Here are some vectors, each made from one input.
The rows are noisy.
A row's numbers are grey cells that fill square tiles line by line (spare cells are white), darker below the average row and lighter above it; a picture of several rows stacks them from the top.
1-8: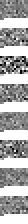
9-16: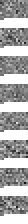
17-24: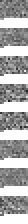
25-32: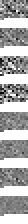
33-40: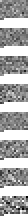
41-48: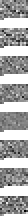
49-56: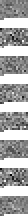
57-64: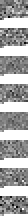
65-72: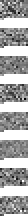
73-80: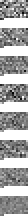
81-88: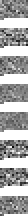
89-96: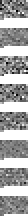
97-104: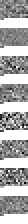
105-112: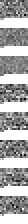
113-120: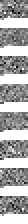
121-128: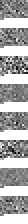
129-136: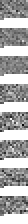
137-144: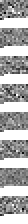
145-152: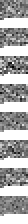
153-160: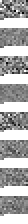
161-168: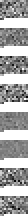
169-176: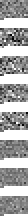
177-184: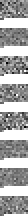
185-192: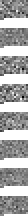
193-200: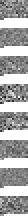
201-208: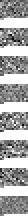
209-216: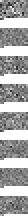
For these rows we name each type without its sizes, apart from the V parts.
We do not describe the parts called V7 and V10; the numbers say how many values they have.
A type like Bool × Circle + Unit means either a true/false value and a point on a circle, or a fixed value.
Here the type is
(Circle + Unit) × Line × V10 + V7.
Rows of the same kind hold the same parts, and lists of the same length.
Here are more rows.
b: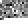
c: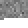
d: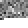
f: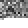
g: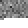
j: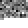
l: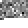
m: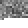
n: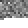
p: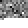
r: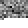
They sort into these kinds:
b, d, f, l
c, j, m
g, n, p, r

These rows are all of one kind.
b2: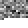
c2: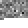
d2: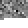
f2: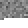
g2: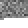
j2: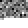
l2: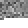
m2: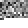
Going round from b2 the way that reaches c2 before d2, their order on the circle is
b2, m2, j2, c2, g2, l2, d2, f2.
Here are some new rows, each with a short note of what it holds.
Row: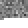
a point on a line and a value of V10
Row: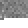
a point on a circle, a point on a line and a value of V10
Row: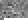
a point on a line and a value of V10
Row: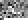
a point on a line and a value of V10
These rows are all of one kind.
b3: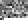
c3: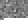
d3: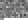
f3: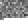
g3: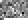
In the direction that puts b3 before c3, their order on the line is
b3, d3, g3, f3, c3.
